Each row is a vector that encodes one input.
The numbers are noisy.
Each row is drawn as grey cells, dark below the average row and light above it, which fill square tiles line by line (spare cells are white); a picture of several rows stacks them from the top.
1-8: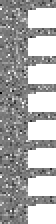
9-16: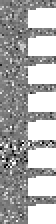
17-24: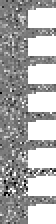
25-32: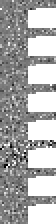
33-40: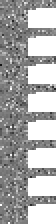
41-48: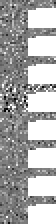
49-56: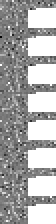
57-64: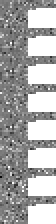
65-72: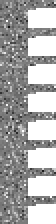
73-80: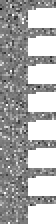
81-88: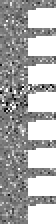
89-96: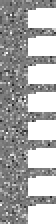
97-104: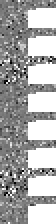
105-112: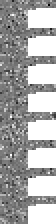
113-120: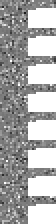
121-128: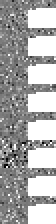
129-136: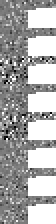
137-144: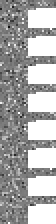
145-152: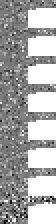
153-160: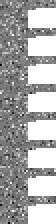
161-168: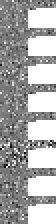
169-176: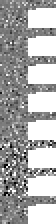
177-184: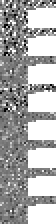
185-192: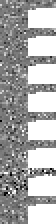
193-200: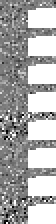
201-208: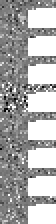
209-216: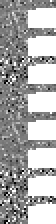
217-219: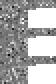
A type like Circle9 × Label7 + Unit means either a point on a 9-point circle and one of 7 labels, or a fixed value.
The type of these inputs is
(Circle20 + Unit) × Line15 + Line5.
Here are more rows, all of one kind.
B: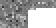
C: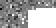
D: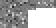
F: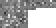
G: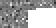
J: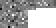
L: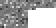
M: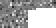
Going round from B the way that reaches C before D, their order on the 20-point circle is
B, L, F, M, G, J, C, D.
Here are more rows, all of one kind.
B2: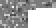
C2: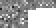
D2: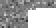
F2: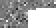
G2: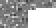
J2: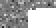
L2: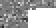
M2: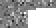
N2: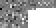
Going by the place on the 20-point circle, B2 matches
D2, G2 and J2.
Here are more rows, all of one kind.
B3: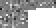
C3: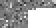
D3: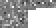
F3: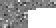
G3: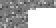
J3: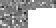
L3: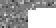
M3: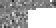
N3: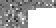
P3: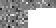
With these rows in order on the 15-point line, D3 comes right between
B3 and P3.
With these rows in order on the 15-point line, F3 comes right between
G3 and L3.
